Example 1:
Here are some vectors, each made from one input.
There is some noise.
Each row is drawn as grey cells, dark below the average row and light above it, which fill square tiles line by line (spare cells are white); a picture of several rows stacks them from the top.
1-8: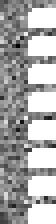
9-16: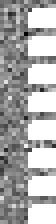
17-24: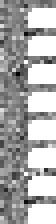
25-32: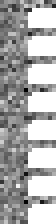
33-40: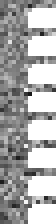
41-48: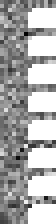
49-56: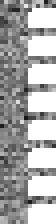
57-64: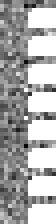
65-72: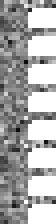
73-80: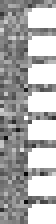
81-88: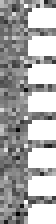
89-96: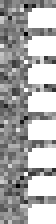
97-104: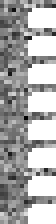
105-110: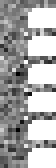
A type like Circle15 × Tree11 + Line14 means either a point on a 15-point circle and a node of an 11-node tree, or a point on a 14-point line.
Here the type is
Label6 × (Label9 + Line7).
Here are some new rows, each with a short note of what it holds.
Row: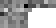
one of 6 labels and one of 9 labels
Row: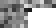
one of 6 labels and a point on a 7-point line
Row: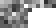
one of 6 labels and a point on a 7-point line
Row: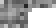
one of 6 labels and one of 9 labels
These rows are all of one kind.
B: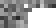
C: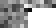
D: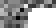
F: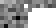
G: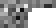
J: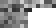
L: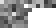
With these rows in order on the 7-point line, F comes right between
B and G.
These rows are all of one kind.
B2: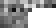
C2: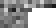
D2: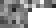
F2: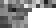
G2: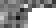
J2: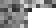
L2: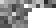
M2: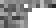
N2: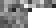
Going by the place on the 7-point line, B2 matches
F2 and L2.
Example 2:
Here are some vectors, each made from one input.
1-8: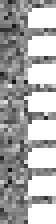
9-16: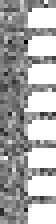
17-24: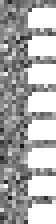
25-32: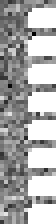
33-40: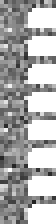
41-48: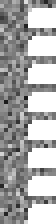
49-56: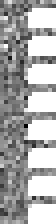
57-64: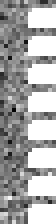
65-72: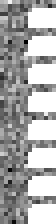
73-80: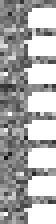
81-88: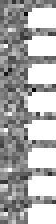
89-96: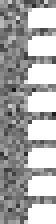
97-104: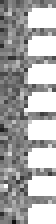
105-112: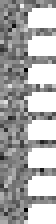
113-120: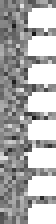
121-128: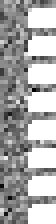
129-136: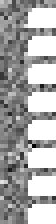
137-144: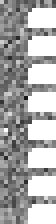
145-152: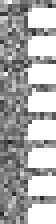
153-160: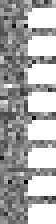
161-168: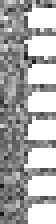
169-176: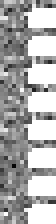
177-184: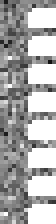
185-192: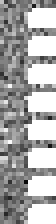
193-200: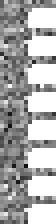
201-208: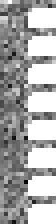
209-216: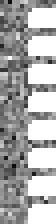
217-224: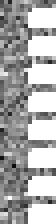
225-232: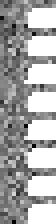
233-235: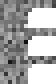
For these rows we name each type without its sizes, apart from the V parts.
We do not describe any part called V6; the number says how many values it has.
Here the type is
List(Line) × V6.
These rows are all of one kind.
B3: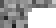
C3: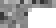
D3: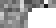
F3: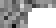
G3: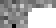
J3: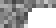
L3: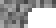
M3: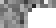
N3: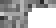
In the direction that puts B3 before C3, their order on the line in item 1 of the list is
B3, C3, N3, G3, L3, F3, J3, M3, D3.
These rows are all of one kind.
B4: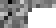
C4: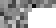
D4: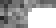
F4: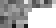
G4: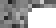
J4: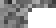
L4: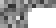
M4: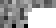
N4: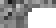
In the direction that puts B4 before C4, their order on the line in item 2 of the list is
F4, B4, C4, G4, N4, D4, J4, M4, L4.
